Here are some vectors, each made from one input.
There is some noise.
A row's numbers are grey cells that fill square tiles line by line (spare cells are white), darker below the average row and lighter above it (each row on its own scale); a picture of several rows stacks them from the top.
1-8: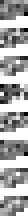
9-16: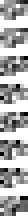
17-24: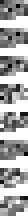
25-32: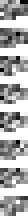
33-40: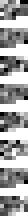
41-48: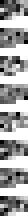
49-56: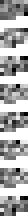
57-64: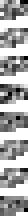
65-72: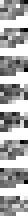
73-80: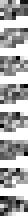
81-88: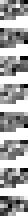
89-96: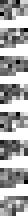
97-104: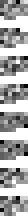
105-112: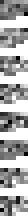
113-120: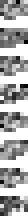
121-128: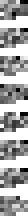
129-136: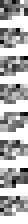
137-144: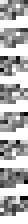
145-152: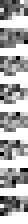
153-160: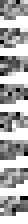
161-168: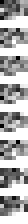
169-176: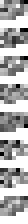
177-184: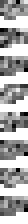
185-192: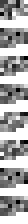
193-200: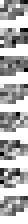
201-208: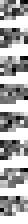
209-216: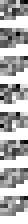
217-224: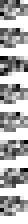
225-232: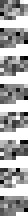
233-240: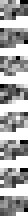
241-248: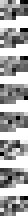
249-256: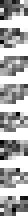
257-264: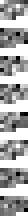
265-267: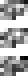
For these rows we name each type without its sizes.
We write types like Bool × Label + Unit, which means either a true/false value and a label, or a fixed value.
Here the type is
Bool × (Line + Tree).
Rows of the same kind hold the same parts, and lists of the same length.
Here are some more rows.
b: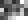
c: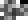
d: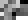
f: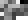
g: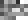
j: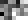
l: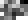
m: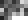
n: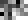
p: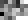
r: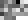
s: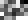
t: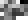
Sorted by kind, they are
b, c, d, f, l, m, s, t
g, j, n, p, r

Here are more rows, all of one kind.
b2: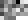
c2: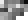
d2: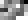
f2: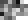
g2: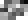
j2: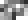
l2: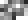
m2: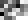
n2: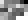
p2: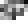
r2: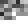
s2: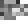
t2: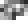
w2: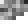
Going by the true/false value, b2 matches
f2, m2, r2 and s2.
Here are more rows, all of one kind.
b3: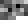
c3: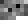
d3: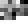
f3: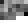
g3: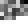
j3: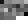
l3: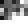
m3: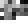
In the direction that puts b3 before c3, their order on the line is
l3, g3, b3, c3, j3, f3, m3, d3.
